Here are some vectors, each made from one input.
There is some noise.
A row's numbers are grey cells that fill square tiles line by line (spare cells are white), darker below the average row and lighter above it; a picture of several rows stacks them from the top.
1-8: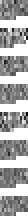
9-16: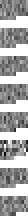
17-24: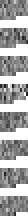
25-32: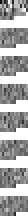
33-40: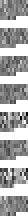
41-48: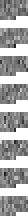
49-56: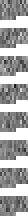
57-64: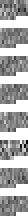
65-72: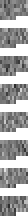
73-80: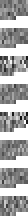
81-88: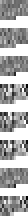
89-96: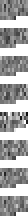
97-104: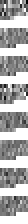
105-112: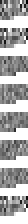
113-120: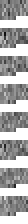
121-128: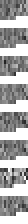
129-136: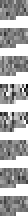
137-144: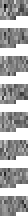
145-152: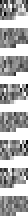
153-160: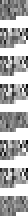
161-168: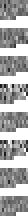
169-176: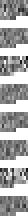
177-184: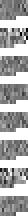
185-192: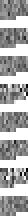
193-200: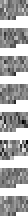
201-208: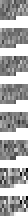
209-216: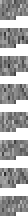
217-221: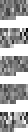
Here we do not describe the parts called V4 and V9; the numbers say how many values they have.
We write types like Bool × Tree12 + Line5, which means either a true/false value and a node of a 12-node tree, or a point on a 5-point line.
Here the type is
Bool × Bool × Bool × (Unit + V4 × V9) + Line7.
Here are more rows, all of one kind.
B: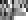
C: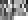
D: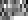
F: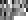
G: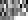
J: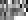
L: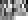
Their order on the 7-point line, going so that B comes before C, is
D, G, J, F, B, C, L.
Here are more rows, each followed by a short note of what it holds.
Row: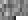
three true/false values
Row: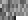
three true/false values
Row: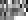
a point on a 7-point line
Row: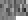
three true/false values, a value of V4 and a value of V9
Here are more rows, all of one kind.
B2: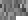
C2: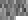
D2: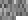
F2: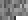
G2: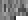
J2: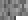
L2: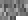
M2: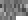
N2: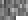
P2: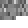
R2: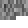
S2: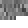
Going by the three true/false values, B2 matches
F2, L2, M2 and S2.
